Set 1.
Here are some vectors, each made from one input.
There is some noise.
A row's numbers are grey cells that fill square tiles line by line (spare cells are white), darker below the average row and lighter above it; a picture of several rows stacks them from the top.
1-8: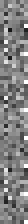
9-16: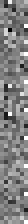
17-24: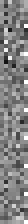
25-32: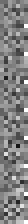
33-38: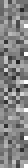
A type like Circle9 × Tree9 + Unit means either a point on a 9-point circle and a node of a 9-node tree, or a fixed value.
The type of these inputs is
Bool × Line3 × Line3.
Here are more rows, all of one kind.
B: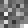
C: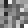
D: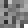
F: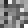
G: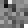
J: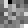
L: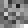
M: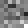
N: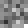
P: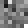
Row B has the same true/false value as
G, M and P.
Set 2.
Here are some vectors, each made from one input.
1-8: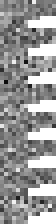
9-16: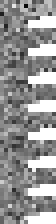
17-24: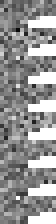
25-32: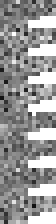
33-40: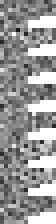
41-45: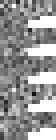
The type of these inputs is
Bool × Bool × Bool + Line5.
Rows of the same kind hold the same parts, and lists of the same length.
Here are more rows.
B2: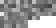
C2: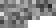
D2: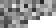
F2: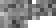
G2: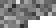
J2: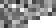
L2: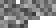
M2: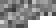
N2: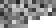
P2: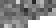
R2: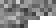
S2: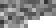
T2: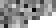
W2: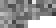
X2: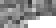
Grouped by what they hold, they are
B2, C2, F2, G2, L2, M2, P2, R2, S2, W2, X2
D2, J2, N2, T2

